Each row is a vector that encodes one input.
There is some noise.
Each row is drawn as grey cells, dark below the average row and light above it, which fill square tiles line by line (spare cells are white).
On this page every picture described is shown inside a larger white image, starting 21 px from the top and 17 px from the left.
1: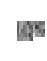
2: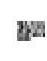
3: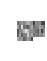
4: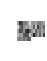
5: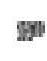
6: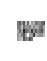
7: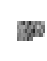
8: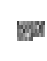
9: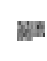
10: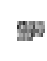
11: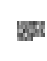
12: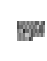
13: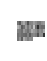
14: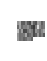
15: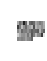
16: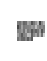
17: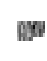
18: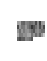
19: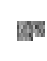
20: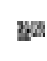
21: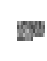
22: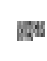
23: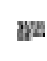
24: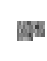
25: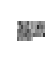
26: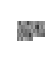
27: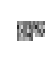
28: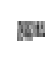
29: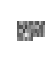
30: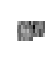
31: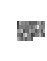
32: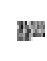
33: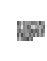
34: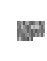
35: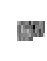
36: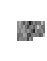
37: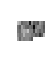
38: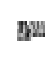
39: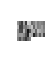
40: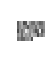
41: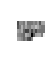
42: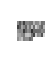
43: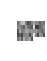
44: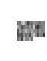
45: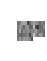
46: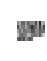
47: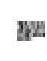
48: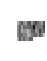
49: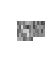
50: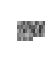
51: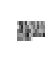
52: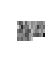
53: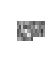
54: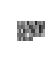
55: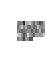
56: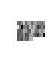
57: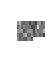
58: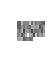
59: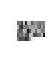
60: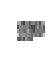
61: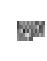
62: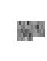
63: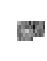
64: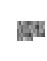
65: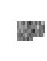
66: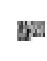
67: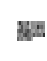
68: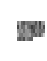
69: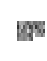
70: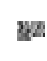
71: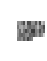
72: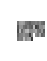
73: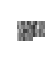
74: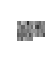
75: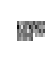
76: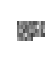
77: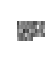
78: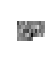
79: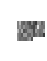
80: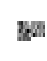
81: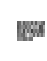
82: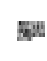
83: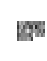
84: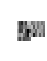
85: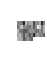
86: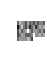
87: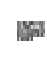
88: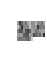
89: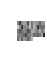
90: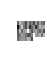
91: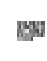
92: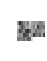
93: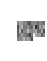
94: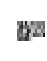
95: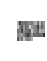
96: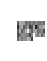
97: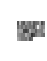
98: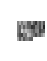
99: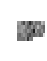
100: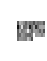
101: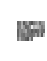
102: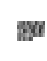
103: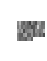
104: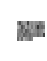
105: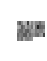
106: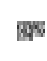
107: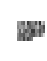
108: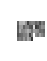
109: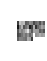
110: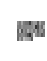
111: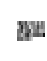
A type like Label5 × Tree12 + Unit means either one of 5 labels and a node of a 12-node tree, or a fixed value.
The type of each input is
Label5 × (Line3 × Line4 + Unit) + Line11.
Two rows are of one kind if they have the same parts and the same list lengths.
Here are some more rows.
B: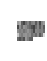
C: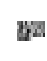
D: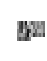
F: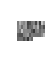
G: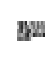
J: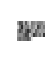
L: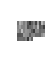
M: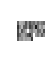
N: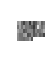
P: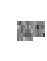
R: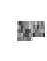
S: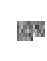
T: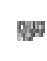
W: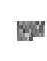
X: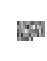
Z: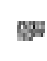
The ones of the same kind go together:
B, F, L, N
C, D, G, J, M, P, R, S
T, W, X, Z

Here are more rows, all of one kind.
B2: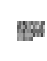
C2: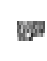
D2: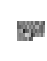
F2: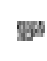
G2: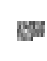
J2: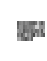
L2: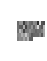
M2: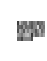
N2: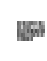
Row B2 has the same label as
D2 and L2.
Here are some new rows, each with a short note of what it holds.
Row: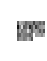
a point on an 11-point line
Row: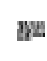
a point on an 11-point line
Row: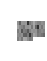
a point on an 11-point line
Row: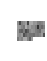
a point on an 11-point line
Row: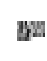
a point on an 11-point line
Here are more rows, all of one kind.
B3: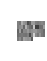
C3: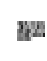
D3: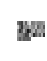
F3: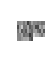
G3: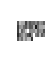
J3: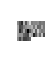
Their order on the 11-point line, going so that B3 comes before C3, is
G3, F3, B3, C3, D3, J3.
